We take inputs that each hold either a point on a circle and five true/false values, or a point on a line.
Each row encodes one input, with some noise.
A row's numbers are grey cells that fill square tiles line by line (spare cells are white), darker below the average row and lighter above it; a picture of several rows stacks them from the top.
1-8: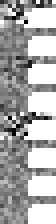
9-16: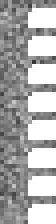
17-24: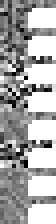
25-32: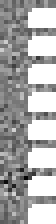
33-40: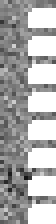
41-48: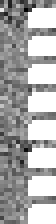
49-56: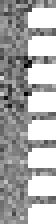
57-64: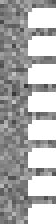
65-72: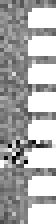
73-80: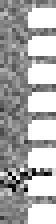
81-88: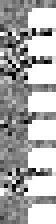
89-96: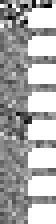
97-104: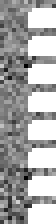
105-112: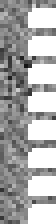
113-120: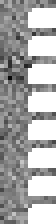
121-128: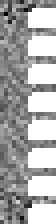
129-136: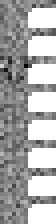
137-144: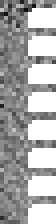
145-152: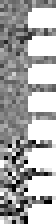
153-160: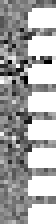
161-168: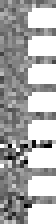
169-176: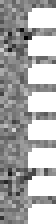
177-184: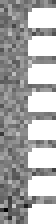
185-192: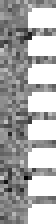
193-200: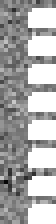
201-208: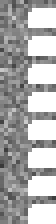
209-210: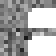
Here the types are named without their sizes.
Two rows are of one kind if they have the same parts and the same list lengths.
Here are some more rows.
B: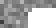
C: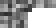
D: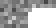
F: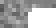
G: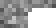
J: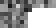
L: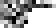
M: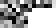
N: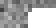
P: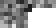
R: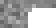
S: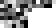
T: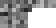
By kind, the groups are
B, C, D, F, G, J, N, P, R, T
L, M, S

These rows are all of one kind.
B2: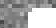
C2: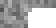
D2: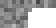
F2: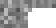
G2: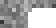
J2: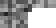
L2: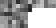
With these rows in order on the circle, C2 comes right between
F2 and J2.
